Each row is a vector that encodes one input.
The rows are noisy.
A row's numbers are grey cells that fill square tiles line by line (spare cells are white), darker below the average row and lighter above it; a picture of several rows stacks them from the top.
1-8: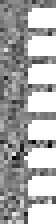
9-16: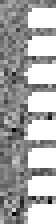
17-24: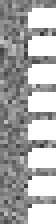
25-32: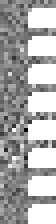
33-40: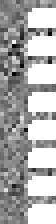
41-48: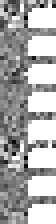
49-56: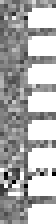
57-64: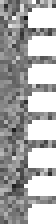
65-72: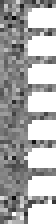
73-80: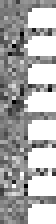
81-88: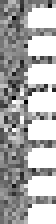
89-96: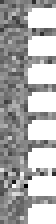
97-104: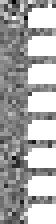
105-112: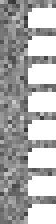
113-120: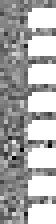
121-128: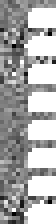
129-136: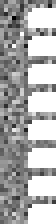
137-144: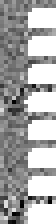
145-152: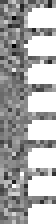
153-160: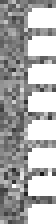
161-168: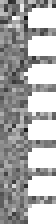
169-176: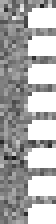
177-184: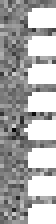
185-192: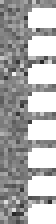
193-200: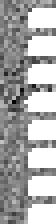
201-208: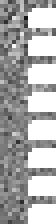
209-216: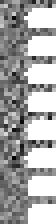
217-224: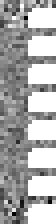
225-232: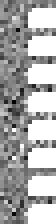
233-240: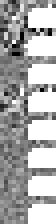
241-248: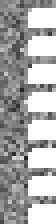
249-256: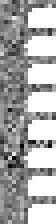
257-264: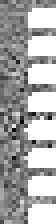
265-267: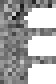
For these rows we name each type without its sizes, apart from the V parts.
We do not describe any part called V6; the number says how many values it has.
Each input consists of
a point on a line, together with either a point on a line, or a value of V6.
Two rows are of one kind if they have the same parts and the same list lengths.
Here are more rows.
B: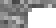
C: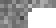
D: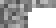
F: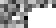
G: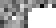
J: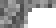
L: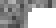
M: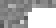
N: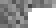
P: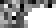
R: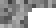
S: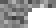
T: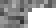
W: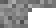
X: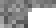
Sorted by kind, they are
B, F, G, N, P, R, X
C, D, J, L, M, S, T, W

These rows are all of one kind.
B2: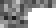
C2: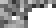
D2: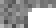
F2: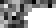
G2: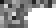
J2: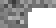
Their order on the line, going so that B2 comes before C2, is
F2, G2, D2, B2, J2, C2.
